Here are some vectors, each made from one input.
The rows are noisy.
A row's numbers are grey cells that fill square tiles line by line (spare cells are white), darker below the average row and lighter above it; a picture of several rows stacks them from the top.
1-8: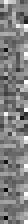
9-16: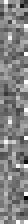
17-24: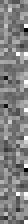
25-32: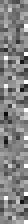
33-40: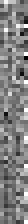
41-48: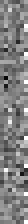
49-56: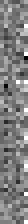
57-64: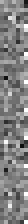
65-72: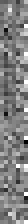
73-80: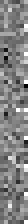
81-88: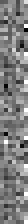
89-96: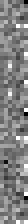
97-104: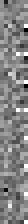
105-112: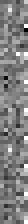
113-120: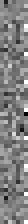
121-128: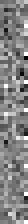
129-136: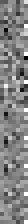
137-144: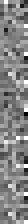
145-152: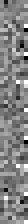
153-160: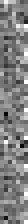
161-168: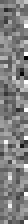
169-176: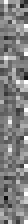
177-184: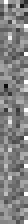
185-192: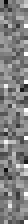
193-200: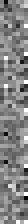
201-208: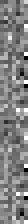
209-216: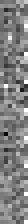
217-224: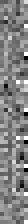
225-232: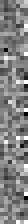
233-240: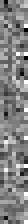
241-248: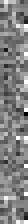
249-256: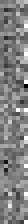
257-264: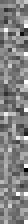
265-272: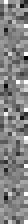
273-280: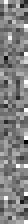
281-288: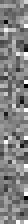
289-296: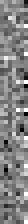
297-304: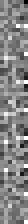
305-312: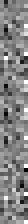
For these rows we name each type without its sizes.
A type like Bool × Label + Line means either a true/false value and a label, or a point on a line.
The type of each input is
Circle + Label.
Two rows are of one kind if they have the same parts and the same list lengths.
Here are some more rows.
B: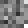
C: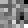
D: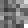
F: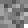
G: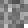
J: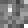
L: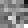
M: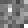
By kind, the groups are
B, D, F, G, J, M
C, L

